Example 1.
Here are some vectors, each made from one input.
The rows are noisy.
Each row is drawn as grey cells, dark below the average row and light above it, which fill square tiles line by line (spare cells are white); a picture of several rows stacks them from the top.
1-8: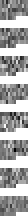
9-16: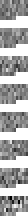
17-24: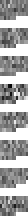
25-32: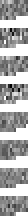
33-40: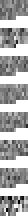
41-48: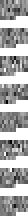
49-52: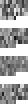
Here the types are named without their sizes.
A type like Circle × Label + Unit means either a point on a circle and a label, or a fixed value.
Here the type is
Bool × Label + Unit.
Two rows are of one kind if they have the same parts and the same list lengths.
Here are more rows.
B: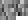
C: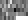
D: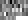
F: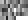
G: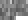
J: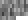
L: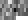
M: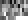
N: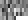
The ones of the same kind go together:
B, C, F, G, J, L, N
D, M

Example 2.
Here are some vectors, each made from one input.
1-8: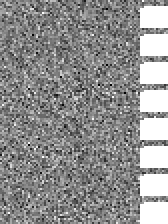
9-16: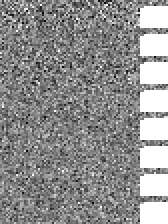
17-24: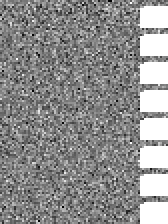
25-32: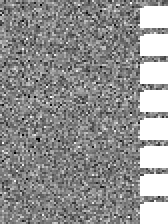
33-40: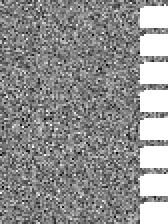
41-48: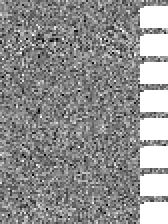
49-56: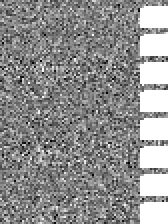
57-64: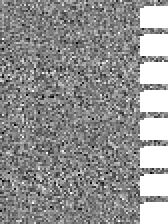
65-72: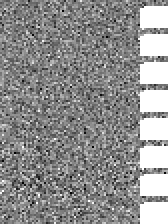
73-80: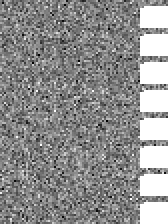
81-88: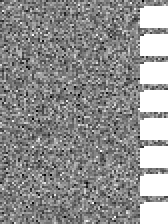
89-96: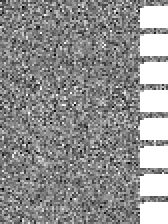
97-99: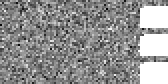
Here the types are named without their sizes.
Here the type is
(Bool × Bool × Bool + Unit) × Label.
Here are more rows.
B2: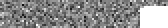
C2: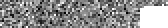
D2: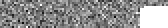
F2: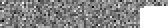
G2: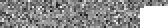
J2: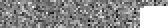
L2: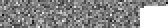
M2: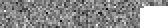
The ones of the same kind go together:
B2, F2, J2, L2
C2, D2, G2, M2

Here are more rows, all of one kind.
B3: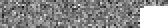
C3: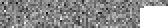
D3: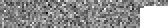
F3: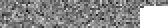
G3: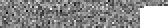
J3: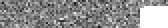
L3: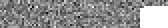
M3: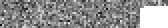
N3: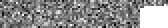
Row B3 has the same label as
F3 and N3.
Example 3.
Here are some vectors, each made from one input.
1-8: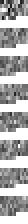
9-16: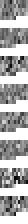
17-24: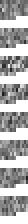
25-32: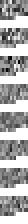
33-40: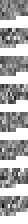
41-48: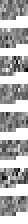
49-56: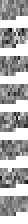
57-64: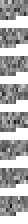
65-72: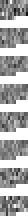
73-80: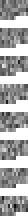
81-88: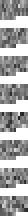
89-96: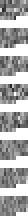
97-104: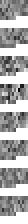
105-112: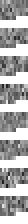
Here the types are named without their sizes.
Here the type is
Label + Tree.
